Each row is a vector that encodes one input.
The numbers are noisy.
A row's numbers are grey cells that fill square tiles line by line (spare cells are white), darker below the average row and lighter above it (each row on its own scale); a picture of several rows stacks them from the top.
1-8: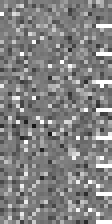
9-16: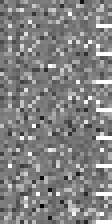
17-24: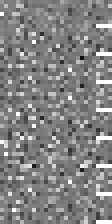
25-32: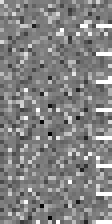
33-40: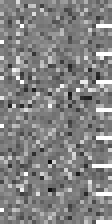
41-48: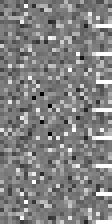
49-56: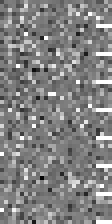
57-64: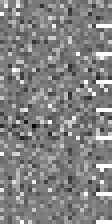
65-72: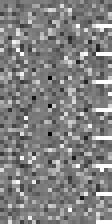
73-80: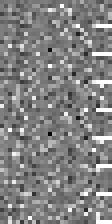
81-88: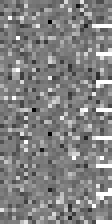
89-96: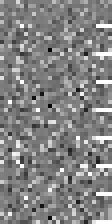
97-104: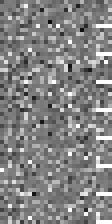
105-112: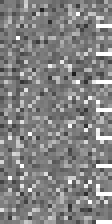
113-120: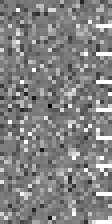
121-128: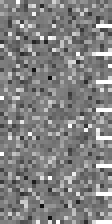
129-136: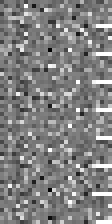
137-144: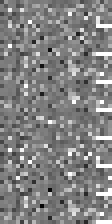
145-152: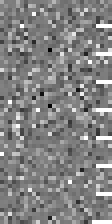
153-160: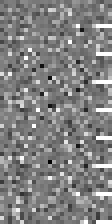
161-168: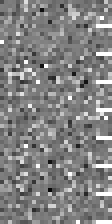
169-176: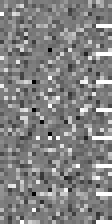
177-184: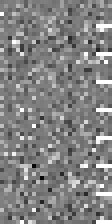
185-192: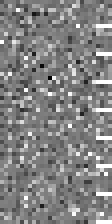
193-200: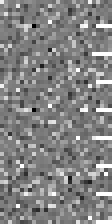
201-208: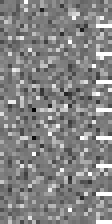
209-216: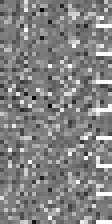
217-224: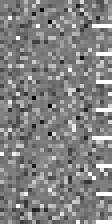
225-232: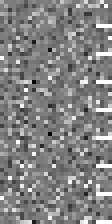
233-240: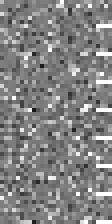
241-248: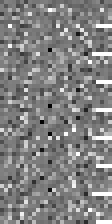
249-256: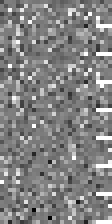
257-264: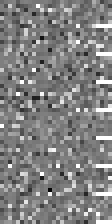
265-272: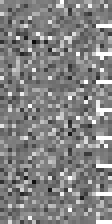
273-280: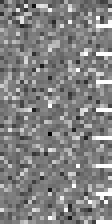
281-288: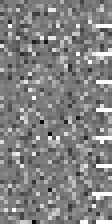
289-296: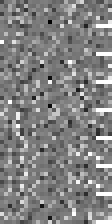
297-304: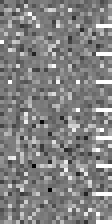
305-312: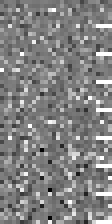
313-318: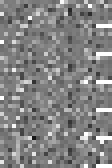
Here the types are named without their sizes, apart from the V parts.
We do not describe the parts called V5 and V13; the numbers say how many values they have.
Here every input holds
either a value of V5 and a value of V13, or a list of points on a line.
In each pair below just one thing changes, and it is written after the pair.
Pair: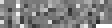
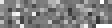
the value of V13
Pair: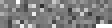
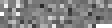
the value of V5
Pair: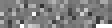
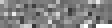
the value of V5
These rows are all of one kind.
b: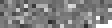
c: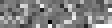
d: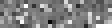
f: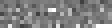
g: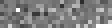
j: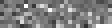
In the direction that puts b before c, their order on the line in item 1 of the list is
g, f, j, b, d, c.
